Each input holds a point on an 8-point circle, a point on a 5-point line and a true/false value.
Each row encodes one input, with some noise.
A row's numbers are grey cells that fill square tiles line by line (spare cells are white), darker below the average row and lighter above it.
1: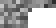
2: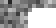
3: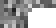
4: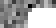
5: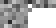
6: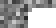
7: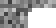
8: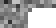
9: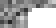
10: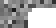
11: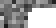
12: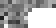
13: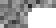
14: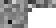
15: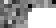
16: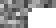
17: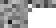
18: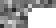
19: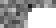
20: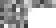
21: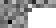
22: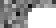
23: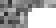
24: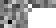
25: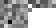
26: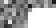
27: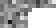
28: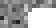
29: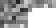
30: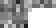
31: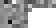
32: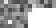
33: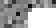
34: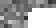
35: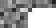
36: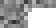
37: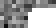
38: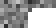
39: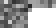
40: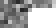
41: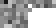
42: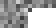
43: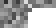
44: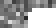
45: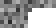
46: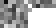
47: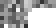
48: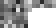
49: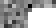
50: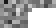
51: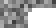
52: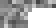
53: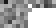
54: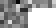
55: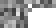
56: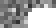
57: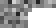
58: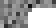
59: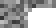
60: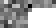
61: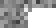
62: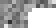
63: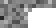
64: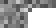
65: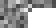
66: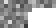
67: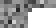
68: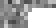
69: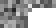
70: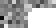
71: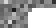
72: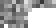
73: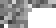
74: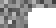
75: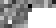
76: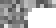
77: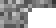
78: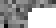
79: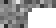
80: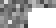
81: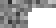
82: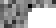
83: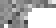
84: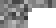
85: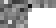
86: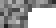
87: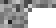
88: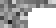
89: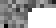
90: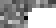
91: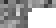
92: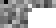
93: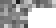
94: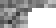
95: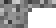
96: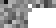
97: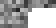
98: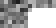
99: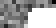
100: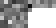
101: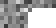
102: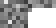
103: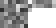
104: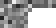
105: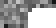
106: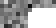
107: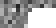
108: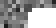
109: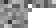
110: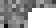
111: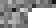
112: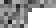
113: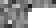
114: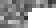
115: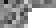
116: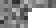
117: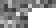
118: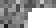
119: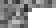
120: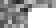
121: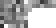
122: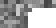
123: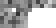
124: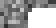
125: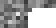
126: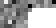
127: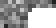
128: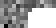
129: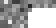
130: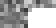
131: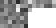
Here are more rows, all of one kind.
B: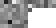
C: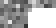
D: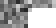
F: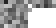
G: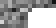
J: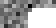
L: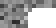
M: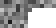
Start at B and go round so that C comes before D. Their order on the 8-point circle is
B, M, L, J, G, C, D, F.
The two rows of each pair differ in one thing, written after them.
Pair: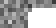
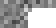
the place on the 8-point circle
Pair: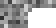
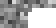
the place on the 5-point line
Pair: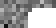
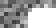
the true/false value
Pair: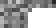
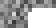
the true/false value
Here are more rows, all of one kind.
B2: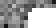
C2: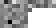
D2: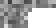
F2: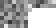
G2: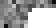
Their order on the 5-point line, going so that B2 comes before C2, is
G2, B2, C2, D2, F2.
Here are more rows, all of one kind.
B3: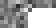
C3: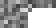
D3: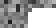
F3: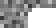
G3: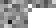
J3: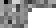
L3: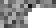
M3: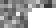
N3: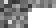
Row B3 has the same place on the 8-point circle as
C3 and F3.
